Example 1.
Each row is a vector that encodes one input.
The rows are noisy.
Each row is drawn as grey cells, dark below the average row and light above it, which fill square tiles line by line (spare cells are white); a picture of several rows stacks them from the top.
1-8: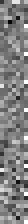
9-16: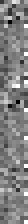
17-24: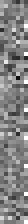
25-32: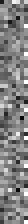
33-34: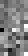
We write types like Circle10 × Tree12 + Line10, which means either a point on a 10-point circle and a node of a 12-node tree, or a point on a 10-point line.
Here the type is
Line5.
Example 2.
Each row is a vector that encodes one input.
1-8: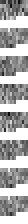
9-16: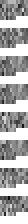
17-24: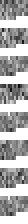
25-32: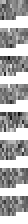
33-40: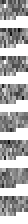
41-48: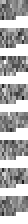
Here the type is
Circle9.
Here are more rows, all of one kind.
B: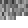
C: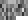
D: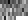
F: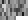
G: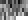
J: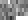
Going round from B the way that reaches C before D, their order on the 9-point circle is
B, J, C, F, G, D.
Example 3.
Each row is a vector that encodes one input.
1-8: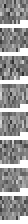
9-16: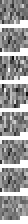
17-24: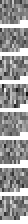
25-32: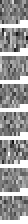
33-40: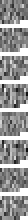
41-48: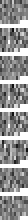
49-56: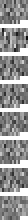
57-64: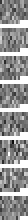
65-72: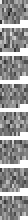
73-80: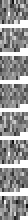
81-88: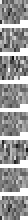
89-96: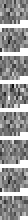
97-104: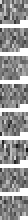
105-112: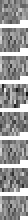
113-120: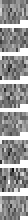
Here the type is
Line11.
